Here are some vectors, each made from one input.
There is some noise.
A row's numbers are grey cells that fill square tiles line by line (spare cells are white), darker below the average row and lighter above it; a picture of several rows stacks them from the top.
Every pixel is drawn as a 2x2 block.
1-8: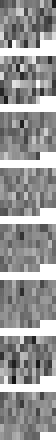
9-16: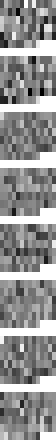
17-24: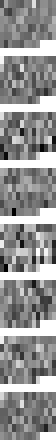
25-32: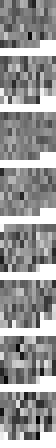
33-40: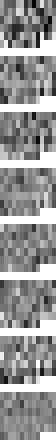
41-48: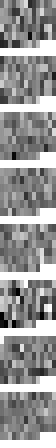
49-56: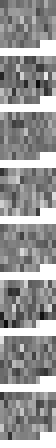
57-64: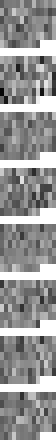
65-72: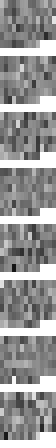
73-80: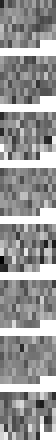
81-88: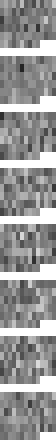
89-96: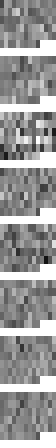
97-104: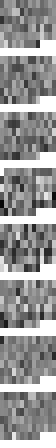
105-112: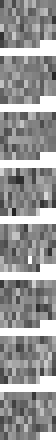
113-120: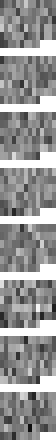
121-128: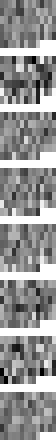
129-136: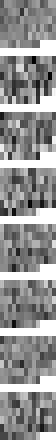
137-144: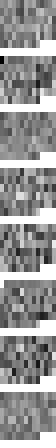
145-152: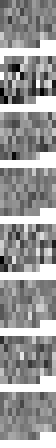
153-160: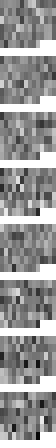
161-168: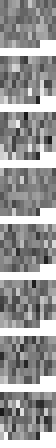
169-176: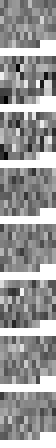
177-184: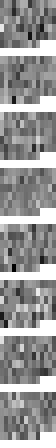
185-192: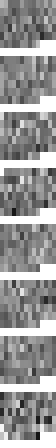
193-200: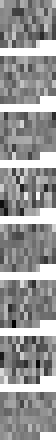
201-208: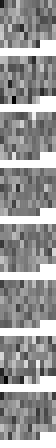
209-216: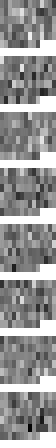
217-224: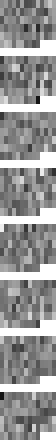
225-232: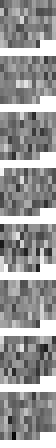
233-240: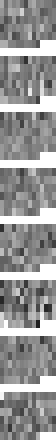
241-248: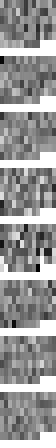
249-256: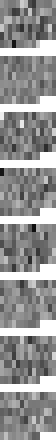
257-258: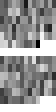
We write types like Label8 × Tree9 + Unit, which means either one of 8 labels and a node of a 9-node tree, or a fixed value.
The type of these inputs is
Bool × Circle5 × (Line6 + Line11).
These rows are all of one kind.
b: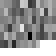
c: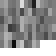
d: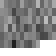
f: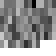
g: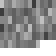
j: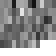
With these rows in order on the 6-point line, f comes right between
d and g.
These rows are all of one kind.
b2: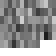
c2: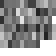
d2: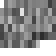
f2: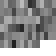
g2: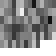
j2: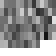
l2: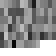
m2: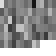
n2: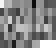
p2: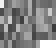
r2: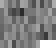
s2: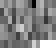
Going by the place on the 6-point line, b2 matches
d2, f2, l2 and n2.
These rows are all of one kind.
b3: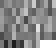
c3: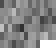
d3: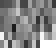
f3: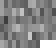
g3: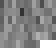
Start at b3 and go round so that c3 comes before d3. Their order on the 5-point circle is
b3, c3, d3, g3, f3.
